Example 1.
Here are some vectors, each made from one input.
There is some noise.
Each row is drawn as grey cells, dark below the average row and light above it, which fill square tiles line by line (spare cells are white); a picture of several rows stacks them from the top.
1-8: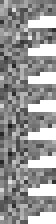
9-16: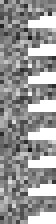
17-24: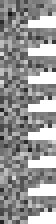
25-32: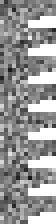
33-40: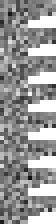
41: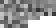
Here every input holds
three true/false values.
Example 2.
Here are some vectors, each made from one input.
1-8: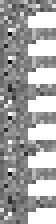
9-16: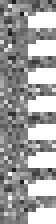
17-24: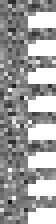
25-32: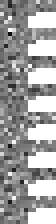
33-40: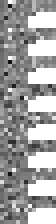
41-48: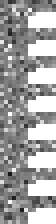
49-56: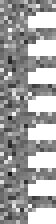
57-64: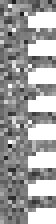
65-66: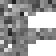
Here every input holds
a point on an 8-point line.
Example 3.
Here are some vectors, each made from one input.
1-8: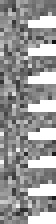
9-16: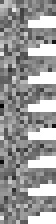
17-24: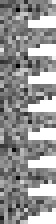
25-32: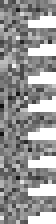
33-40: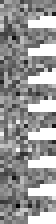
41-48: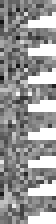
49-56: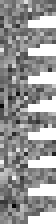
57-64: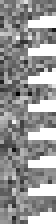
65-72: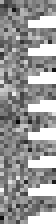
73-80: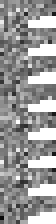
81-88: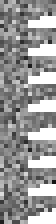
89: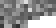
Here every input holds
four true/false values.
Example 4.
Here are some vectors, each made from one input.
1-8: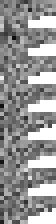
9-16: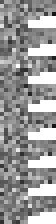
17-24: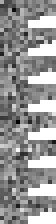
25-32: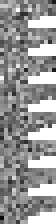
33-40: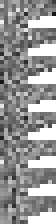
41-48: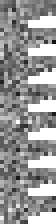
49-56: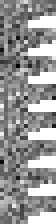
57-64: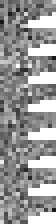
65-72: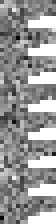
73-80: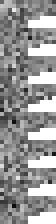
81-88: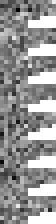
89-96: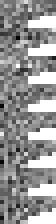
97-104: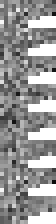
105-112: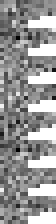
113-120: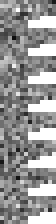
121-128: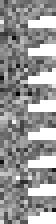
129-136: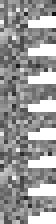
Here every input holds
four true/false values.
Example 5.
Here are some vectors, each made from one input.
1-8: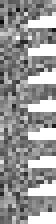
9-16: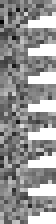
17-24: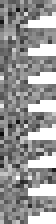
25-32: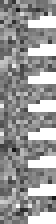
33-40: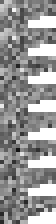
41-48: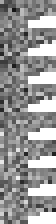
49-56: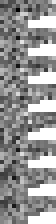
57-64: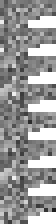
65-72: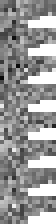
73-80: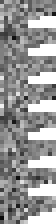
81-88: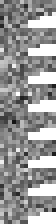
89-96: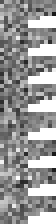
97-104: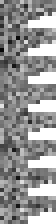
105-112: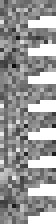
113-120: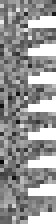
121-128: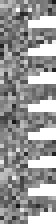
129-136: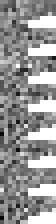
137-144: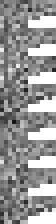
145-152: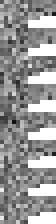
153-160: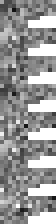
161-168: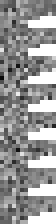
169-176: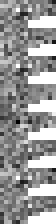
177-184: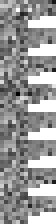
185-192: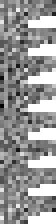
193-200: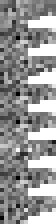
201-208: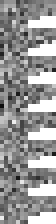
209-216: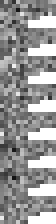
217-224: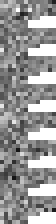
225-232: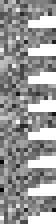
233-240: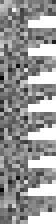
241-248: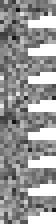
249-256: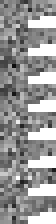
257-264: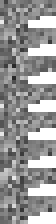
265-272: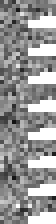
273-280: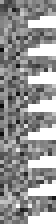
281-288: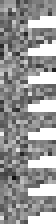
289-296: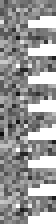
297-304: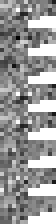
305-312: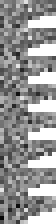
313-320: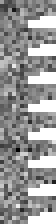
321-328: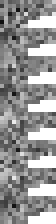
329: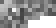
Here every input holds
four true/false values.
